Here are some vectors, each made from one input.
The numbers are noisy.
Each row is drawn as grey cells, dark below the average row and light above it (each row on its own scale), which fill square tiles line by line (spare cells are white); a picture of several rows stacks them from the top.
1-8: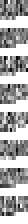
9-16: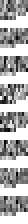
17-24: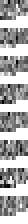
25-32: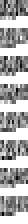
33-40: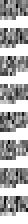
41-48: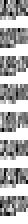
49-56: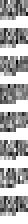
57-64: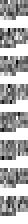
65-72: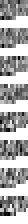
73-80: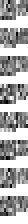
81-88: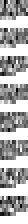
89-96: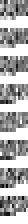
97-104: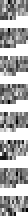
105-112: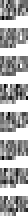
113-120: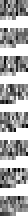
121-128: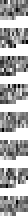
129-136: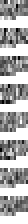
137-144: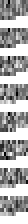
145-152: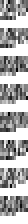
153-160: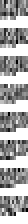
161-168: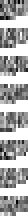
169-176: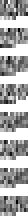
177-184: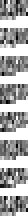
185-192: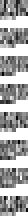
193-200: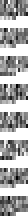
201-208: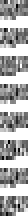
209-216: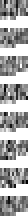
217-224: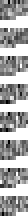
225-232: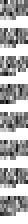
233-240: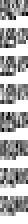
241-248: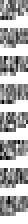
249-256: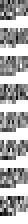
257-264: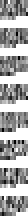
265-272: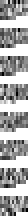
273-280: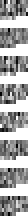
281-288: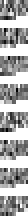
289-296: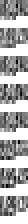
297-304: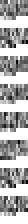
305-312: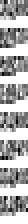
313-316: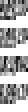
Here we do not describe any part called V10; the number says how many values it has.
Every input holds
a list of up to two items, each a true/false value and a value of V10.
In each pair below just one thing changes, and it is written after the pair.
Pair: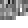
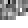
the value of V10 in item 2 of the list
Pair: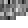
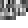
the true/false value in item 1 of the list
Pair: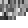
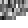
the value of V10 in item 1 of the list
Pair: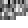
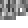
the true/false value in item 1 of the list
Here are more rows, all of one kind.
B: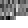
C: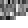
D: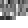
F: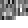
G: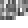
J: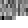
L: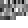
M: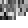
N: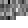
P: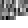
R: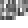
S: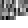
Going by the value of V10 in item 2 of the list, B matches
F and J.
